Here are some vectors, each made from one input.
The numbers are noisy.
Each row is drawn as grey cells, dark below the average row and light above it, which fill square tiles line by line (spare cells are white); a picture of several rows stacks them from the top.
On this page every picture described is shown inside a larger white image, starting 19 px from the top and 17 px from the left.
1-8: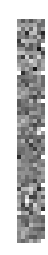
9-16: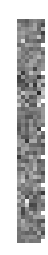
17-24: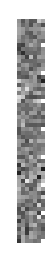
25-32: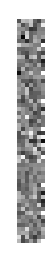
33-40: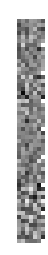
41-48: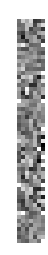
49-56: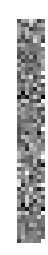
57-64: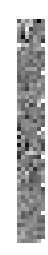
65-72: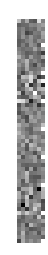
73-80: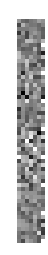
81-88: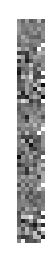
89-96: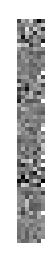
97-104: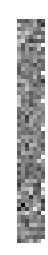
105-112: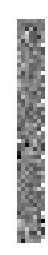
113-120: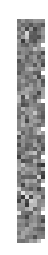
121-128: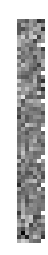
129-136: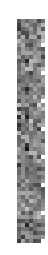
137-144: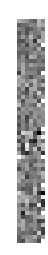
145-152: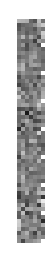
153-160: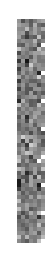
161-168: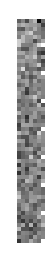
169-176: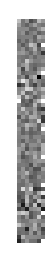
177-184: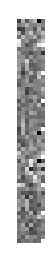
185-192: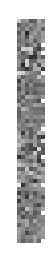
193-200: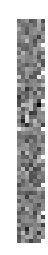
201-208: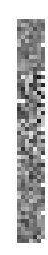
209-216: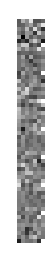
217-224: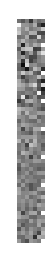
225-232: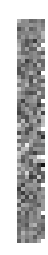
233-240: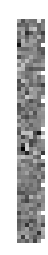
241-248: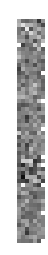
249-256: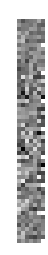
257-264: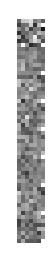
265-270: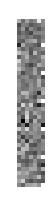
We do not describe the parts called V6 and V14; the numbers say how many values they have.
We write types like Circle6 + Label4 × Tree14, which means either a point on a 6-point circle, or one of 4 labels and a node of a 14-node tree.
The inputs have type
(Line5 + V14) × V6 + Line7.
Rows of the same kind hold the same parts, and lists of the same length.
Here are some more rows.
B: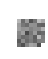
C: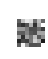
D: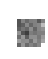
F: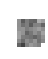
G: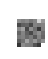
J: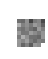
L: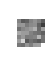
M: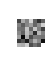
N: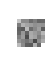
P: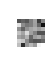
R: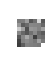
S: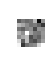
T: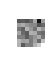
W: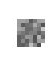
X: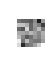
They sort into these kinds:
B, D, G, J, L, N, T
C, M
F, P, R, S, W, X

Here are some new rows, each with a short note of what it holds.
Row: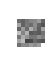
a value of V6 and a value of V14
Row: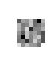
a point on a 7-point line
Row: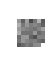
a value of V6 and a value of V14
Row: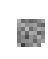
a value of V6 and a value of V14
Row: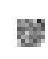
a point on a 5-point line and a value of V6
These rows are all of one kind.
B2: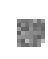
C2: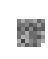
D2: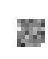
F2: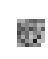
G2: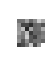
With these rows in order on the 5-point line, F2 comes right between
B2 and C2.
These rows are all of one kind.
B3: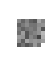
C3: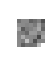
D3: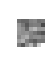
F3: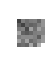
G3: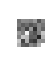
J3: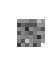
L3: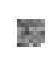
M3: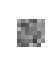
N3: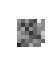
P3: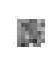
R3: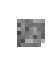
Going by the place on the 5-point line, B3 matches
G3 and M3.
